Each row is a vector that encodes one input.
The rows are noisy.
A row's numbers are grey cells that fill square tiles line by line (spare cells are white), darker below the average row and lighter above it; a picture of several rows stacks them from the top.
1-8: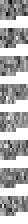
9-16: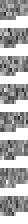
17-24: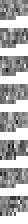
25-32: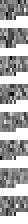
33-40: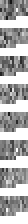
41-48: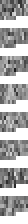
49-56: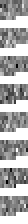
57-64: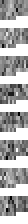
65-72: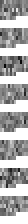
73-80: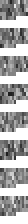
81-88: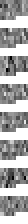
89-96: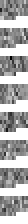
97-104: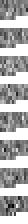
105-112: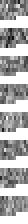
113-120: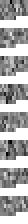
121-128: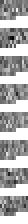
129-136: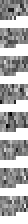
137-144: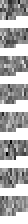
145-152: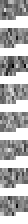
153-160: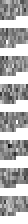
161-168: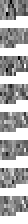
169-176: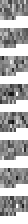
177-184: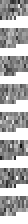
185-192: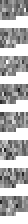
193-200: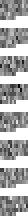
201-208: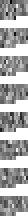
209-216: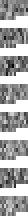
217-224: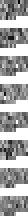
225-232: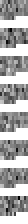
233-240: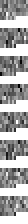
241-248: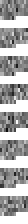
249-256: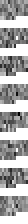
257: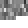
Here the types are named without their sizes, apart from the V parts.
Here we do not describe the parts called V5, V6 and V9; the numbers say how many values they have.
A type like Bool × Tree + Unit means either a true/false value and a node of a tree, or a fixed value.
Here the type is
(Label × (Tree + V5) + V6) × (Line + V9).
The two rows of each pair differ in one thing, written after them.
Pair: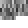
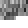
the place on the line
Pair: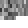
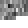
the place on the line
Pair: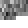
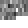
the label
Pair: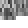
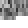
the node of the tree
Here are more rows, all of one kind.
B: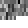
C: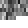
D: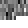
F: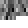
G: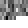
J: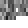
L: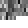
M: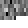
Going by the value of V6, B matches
C and L.
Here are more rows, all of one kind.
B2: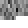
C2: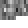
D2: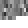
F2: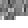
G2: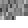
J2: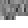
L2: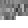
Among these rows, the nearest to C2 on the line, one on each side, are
D2 and L2.
